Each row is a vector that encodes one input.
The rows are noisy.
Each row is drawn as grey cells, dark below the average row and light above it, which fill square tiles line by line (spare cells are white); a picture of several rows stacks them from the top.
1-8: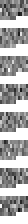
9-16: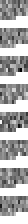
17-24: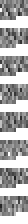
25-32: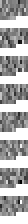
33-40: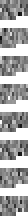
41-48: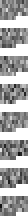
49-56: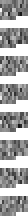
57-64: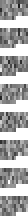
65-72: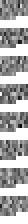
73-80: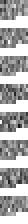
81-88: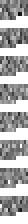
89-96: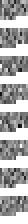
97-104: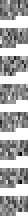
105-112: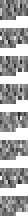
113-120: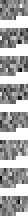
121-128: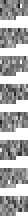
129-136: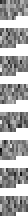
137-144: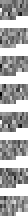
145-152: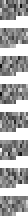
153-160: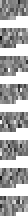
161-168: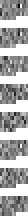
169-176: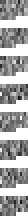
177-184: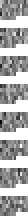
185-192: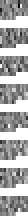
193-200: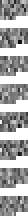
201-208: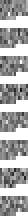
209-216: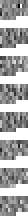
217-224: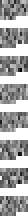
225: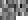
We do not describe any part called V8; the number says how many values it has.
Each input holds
either a fixed value, or one of 7 labels and a true/false value, or two values of V8.
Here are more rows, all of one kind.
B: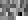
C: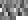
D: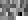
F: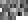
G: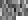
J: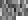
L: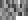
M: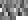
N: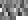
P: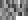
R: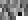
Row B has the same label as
D, L and P.
